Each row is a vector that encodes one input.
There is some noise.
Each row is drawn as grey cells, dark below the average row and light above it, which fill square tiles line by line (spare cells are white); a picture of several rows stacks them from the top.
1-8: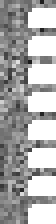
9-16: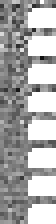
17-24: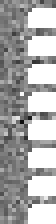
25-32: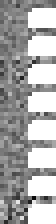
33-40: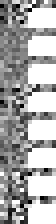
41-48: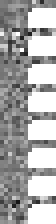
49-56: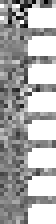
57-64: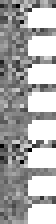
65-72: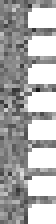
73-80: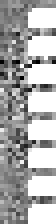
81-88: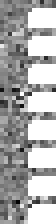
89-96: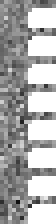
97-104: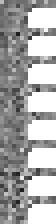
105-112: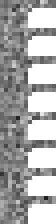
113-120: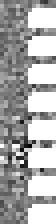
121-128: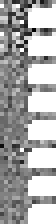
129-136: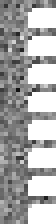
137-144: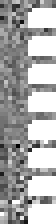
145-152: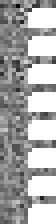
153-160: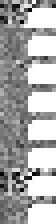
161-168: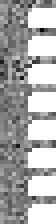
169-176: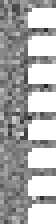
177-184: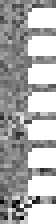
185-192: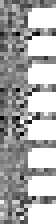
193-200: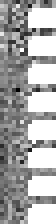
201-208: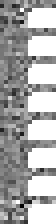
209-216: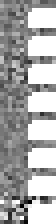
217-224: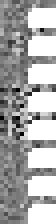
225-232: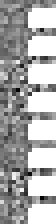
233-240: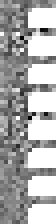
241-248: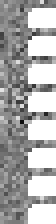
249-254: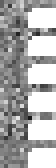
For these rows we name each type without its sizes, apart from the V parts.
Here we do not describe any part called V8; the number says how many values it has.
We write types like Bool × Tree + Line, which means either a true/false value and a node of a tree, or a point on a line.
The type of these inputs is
List(Label × V8).
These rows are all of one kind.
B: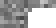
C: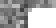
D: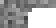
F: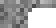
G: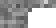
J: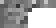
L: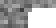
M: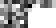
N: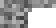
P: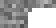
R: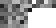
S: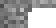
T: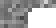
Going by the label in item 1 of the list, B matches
C, D, L and M.
